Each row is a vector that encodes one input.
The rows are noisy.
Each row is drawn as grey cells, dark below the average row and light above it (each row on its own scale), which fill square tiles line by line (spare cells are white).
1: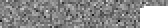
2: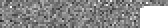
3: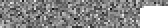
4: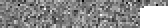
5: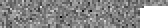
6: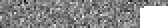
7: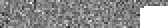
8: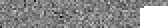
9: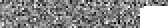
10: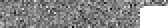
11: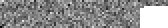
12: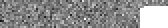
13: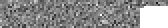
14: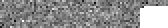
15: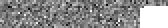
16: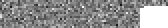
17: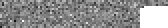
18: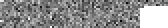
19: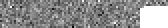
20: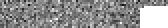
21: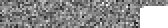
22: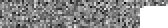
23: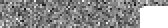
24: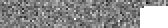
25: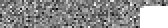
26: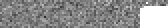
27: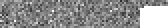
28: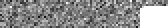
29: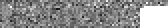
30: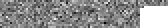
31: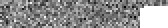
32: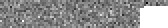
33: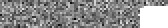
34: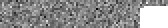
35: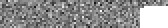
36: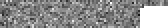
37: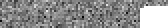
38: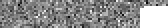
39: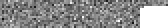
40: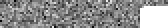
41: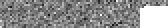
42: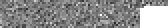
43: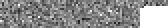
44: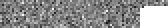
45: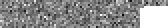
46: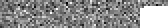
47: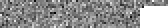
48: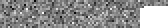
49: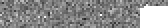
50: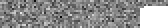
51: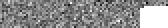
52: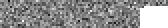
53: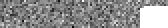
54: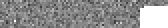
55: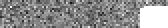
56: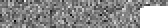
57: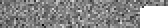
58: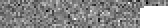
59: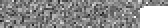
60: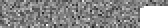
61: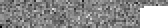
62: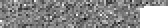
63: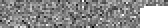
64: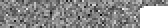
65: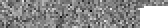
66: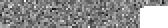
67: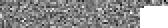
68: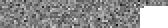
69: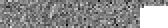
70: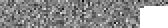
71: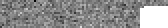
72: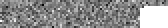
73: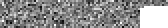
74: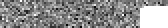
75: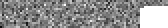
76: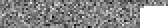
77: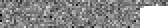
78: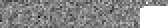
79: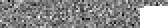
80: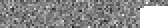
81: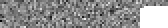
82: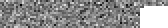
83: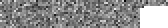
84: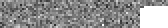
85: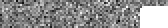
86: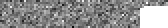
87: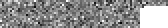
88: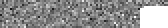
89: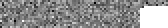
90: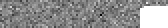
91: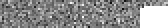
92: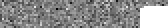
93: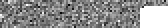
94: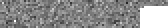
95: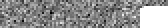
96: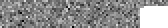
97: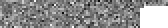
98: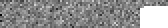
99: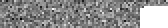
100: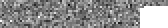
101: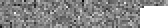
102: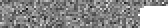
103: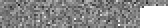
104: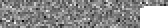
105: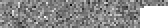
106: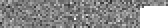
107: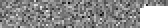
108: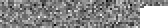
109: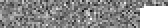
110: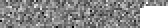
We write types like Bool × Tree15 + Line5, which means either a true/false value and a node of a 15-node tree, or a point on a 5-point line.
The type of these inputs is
(Label6 + Tree11) × Line7.
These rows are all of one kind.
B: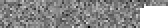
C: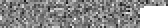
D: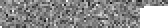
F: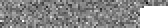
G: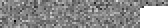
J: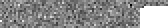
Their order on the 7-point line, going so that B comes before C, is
B, C, G, F, D, J.
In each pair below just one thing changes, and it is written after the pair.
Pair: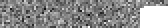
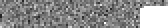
the label
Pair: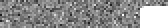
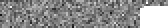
the label
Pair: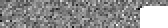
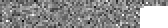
the label
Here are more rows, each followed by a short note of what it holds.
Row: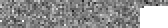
a point on a 7-point line and a node of an 11-node tree
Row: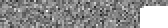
one of 6 labels and a point on a 7-point line
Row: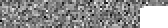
one of 6 labels and a point on a 7-point line
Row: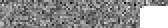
one of 6 labels and a point on a 7-point line
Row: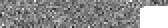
one of 6 labels and a point on a 7-point line
